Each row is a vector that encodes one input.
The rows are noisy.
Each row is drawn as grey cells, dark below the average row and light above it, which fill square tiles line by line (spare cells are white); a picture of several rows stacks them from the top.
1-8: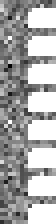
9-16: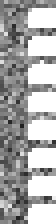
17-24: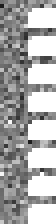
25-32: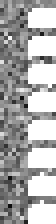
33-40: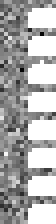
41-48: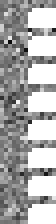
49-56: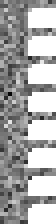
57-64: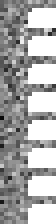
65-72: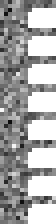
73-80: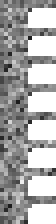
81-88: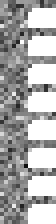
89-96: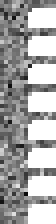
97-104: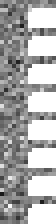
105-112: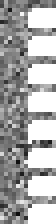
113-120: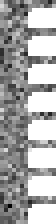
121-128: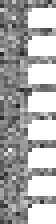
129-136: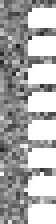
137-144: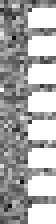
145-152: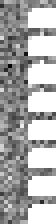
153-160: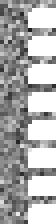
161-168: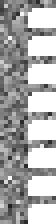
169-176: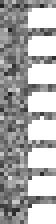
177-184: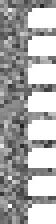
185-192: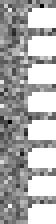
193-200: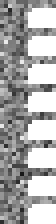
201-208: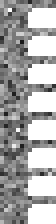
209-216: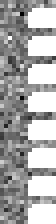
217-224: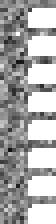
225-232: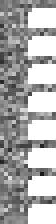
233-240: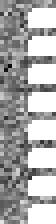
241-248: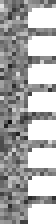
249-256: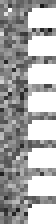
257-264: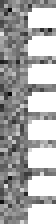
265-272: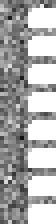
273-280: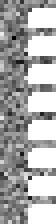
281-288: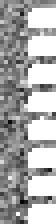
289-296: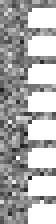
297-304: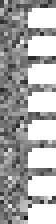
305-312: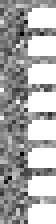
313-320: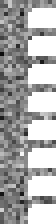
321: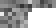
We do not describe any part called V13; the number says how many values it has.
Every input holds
a point on a 7-point line, a true/false value and a value of V13.
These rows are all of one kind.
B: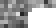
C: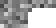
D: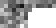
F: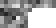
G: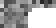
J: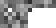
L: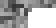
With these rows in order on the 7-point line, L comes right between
C and J.
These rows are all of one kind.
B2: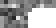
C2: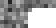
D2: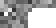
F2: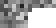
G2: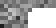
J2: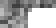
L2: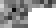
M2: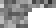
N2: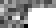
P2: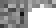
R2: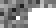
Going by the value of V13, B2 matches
F2 and R2.
